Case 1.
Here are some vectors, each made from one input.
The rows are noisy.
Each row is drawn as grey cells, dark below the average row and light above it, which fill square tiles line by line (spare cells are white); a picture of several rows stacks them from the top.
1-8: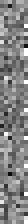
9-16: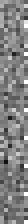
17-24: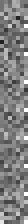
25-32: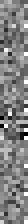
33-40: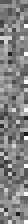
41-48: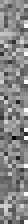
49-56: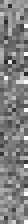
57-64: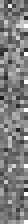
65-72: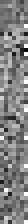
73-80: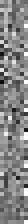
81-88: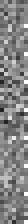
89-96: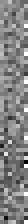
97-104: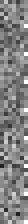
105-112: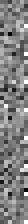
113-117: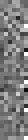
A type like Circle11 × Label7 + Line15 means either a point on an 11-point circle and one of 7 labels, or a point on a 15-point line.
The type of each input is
Tree13.
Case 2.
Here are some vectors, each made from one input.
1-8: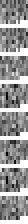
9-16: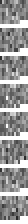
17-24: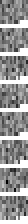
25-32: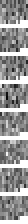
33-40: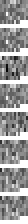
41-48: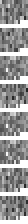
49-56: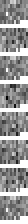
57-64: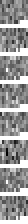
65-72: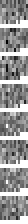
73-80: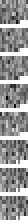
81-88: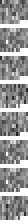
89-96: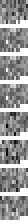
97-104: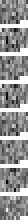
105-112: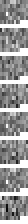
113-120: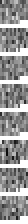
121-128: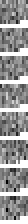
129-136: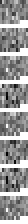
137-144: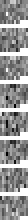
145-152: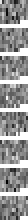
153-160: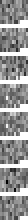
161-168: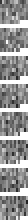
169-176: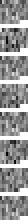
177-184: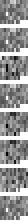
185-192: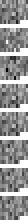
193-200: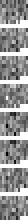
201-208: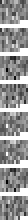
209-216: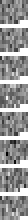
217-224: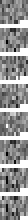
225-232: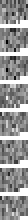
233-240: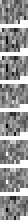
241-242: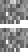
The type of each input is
Bool × Bool × Bool.
